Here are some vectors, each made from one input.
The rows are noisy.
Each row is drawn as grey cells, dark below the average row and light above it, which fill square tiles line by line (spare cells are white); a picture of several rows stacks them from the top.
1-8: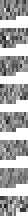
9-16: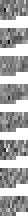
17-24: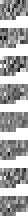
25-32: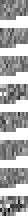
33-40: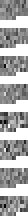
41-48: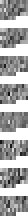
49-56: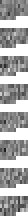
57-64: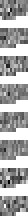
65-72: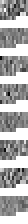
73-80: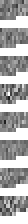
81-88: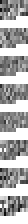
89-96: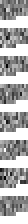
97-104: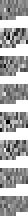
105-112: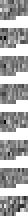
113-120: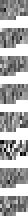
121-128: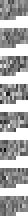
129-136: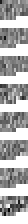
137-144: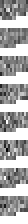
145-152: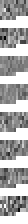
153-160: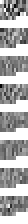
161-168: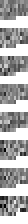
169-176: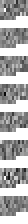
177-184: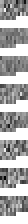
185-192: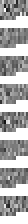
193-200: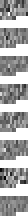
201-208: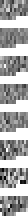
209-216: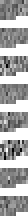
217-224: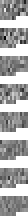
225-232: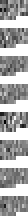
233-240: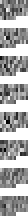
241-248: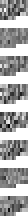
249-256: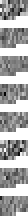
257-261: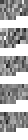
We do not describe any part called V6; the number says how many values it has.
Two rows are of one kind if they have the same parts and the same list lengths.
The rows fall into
3 kinds.
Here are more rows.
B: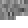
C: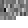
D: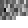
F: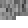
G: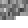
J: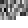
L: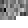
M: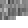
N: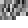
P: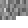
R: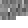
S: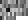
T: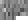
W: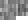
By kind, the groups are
B, J, R, T
C, D, L, N
F, G, M, P, S, W

